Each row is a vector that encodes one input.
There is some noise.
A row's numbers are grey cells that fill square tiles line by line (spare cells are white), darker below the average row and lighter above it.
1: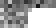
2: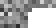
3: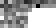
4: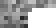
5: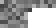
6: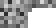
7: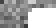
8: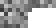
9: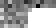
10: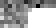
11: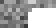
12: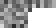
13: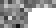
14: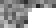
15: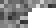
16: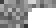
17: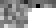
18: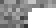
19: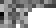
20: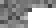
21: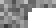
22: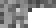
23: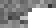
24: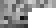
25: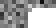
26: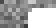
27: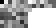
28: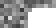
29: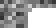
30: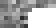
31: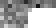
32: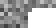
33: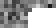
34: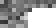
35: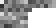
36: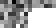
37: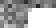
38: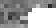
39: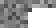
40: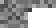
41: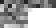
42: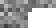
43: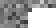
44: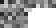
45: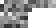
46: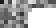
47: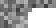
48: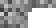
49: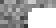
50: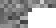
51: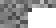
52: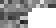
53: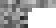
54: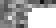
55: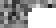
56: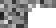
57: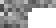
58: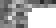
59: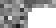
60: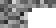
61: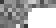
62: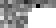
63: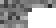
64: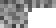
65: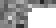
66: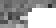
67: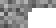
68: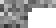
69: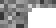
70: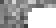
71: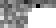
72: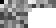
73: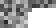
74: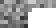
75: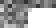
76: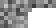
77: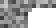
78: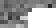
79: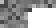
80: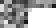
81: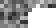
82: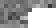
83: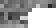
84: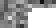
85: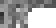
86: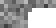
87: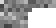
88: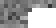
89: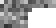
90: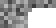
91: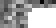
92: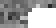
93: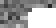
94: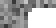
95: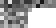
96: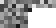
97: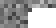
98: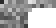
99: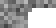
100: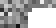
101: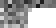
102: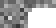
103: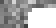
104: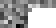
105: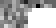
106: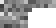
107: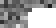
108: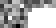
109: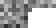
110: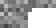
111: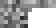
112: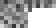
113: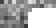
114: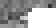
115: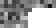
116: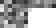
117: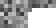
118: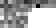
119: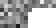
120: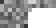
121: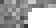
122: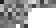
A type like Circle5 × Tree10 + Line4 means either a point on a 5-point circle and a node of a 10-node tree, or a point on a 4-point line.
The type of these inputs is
Label8.
